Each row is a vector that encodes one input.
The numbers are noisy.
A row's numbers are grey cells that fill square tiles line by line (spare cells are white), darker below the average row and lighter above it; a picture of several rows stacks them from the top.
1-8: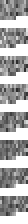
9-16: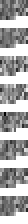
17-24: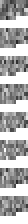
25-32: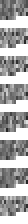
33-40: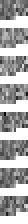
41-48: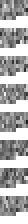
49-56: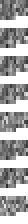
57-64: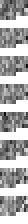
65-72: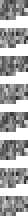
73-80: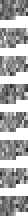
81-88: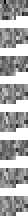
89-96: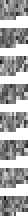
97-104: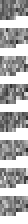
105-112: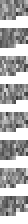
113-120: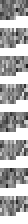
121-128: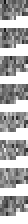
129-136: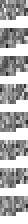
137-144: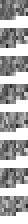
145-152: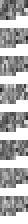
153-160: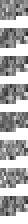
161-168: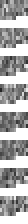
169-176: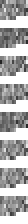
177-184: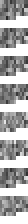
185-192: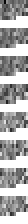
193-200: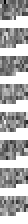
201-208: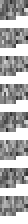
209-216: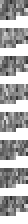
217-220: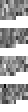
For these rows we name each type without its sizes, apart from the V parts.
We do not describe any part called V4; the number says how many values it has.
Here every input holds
either a point on a circle and a true/false value, or a value of V4.
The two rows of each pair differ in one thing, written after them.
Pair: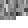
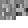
the place on the circle
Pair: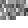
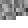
the true/false value
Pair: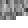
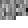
the place on the circle
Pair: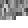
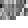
the true/false value
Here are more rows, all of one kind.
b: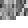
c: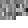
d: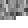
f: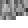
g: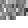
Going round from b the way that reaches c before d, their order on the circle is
b, f, g, c, d.
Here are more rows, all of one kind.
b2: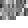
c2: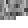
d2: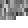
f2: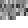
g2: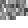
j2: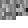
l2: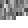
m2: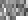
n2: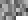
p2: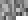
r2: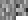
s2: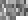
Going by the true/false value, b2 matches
f2, g2, m2 and s2.
